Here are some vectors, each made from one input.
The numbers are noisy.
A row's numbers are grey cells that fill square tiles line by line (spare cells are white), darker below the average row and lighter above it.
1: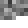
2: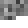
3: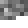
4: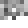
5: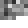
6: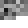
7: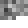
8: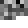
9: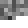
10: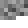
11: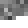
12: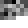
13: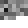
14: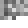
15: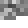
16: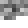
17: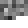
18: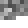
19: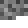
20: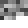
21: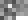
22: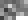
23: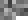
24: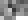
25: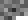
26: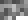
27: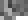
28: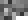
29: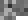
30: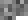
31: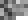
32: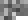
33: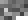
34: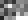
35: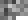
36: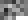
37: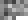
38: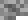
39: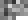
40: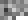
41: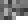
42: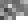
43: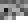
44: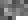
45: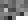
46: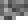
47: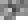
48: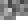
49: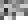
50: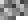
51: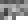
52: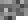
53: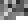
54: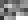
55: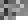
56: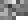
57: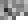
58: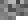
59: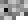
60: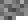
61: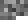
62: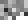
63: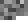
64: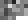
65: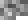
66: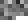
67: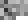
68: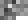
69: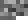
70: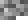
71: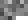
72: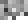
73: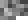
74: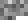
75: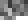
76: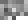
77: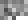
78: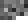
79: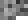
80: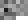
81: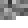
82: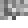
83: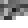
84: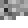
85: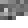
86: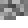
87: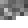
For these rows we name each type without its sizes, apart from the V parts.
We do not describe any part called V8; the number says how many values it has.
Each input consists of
either a node of a tree, or a true/false value and a value of V8.
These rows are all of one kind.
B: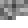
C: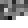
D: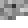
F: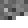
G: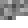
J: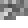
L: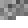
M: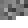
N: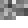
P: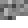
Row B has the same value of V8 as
C, D, G and P.
